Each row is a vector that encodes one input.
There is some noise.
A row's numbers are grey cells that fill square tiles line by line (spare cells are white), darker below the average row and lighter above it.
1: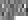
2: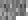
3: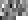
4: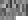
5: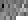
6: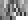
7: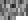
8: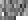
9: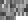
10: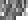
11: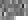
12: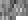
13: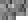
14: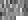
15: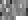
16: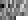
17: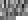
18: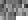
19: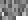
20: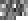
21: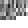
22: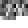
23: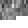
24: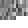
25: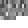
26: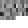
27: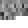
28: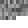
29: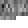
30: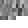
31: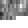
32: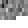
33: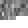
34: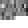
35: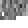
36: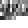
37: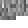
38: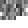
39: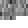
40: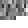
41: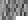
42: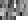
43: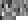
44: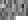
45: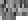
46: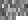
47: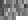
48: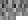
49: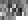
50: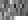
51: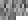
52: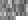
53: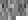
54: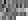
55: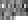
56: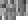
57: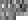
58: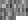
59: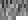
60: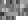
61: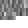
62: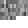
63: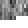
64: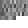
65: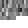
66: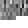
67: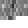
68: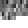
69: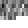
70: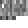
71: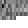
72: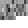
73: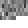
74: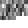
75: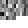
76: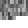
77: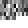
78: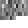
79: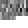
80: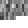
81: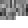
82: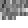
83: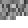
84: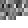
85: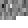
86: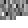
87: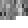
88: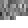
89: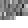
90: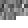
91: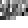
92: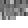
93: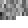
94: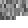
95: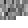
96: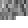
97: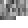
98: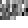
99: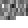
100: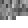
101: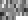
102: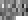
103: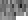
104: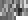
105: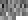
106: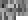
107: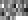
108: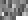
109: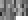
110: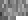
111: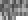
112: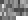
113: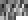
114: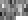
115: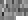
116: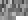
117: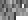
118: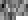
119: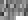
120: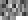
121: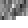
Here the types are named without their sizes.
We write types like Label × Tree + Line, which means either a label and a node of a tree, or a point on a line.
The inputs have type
Bool × Bool × Bool × Bool × Bool × Tree × Tree + Unit.
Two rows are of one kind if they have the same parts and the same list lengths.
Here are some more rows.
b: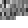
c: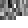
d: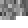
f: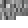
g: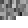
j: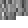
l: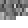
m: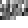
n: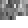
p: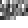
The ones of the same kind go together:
b, c, d, f, g, j, l, n
m, p

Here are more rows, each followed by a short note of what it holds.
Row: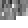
a node of each of two trees and five true/false values
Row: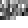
a fixed value
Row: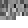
a node of each of two trees and five true/false values
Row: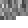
a node of each of two trees and five true/false values
